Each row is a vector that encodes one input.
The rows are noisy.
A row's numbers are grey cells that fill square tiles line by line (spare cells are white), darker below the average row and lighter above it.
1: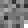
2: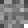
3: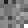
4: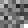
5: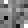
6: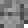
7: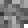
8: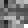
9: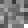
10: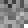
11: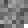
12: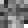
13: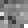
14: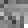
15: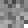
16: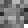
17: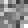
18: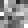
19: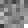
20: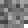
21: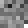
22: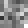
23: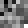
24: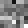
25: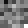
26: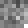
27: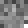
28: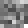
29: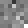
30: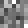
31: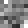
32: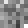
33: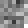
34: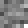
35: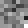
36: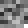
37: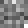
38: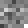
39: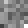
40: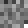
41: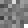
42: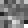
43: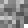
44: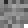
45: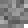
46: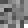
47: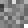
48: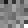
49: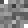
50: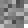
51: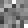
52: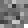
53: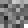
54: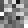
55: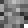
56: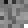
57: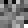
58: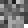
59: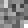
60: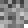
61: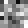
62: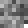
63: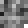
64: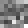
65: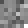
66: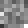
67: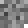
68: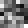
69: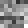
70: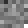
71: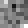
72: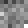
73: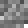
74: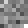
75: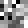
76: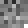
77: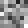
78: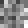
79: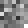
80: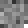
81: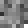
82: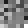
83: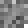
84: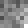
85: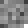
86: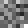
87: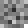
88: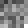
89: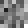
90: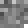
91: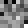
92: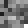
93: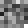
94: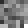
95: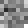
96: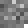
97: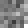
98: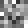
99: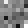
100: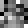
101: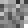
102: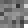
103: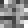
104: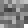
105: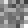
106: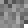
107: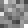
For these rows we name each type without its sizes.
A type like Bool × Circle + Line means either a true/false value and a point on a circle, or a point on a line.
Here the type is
(Circle + Label) × Tree.
